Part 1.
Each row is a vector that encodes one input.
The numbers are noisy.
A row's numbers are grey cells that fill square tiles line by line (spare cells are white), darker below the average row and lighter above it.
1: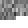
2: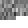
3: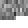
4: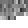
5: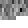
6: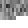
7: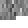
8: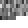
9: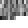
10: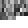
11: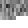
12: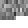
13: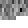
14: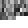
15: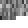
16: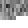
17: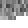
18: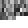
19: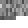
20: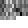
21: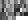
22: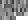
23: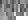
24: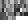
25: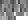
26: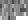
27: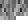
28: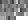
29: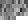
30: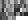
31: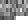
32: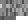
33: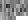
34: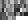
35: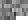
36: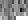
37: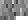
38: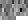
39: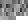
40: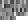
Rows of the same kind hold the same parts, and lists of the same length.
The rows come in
2 kinds.
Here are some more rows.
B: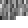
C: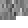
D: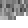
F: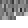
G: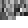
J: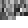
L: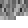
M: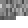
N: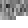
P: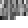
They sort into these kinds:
B, C, D, F, L, M, N, P
G, J

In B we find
a point on a 4-point line, a point on a 6-point line and a true/false value.
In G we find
a true/false value.
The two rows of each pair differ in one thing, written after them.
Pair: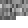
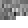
the place on the 4-point line
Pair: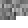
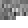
the place on the 4-point line
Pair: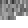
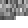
the true/false value
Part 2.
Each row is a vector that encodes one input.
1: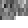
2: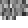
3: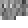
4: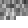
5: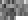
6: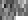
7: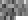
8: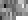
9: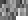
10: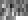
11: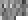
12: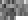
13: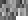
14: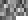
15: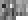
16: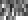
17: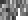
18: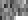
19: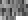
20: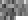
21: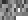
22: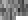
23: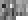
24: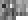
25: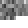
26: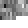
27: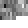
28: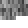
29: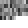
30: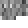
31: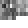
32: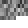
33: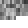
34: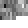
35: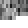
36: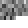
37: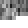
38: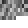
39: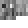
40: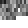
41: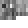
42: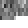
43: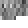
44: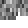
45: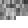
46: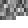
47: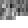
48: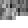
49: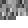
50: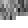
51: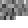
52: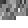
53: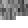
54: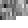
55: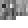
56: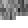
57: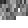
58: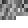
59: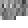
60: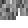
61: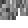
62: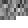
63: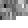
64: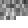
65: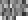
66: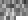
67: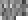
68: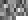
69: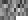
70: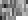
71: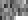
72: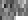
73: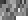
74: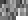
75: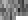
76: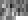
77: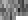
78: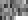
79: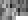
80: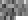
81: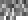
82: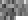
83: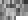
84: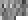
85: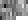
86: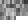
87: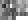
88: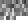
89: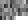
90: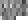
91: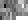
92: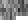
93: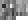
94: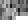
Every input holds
either a point on a 6-point line, or three true/false values.
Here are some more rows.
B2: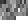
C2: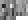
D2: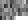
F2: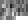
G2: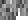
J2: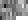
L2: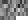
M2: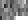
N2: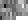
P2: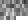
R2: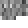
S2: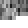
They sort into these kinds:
B2, G2, L2
C2, D2, F2, J2, M2, N2, P2, R2, S2

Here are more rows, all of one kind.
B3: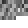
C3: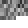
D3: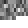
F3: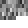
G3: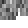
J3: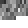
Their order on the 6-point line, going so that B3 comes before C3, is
G3, F3, J3, B3, C3, D3.
